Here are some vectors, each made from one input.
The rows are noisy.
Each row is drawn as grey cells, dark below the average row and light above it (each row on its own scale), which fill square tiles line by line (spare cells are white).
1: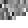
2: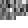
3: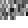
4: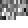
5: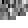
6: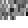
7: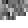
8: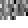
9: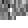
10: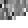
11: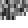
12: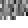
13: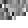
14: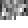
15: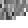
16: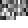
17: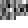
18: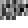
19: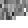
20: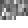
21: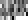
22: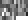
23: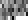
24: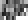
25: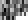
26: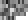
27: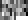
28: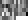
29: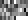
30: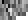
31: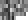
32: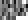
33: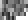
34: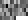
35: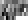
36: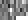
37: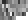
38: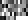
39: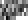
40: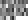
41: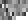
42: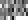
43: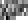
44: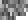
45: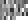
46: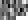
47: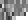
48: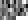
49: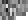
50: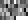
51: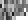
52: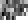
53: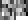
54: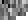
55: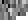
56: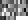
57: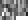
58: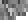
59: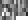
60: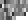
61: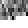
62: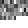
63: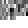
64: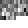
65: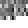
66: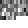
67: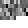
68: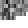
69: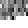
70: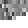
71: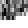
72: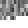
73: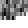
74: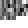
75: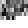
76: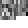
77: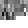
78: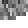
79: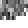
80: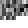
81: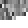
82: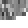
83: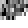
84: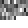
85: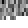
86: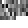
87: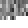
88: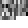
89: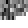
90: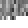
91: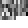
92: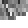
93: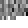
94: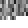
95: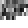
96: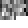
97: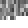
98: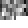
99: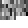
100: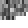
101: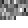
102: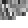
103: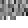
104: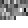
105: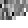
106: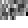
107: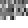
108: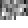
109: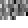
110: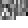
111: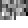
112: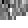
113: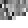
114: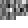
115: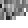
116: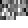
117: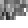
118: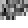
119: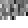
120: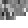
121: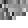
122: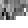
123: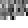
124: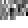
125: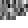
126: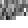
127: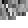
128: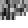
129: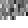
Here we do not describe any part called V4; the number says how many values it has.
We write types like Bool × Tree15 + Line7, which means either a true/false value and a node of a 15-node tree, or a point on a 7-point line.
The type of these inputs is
Bool × Tree7 + V4.
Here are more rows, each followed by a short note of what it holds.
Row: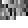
a value of V4
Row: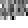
a node of a 7-node tree and a true/false value
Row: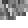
a node of a 7-node tree and a true/false value
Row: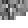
a node of a 7-node tree and a true/false value
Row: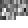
a value of V4
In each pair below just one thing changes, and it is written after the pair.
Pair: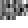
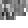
the node of the tree
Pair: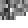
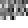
the true/false value
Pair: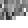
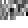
the true/false value
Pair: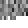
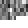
the true/false value
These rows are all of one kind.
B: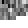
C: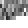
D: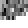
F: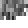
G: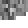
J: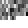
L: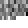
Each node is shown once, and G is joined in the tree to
D.
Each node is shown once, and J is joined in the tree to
C and F.
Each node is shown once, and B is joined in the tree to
F and L.
